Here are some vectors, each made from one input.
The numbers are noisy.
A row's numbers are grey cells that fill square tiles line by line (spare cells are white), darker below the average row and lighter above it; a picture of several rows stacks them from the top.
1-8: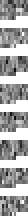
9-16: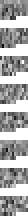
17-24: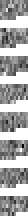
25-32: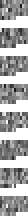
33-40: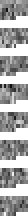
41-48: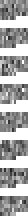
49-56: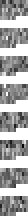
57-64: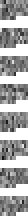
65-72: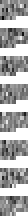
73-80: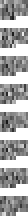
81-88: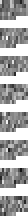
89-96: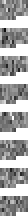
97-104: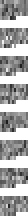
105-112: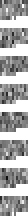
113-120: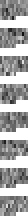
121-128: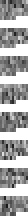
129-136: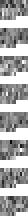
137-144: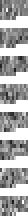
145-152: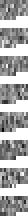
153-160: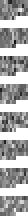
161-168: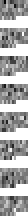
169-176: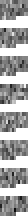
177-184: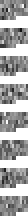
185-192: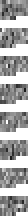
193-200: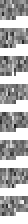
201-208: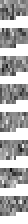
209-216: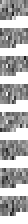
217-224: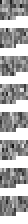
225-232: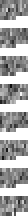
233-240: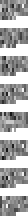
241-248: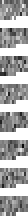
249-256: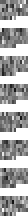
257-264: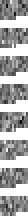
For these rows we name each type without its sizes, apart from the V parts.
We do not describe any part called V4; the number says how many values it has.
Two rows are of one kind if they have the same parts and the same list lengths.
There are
6 kinds of row.
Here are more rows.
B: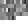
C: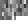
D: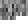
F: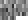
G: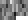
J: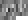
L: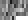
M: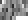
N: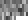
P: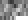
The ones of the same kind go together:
B, J, L
C
D, F
G
M
N, P

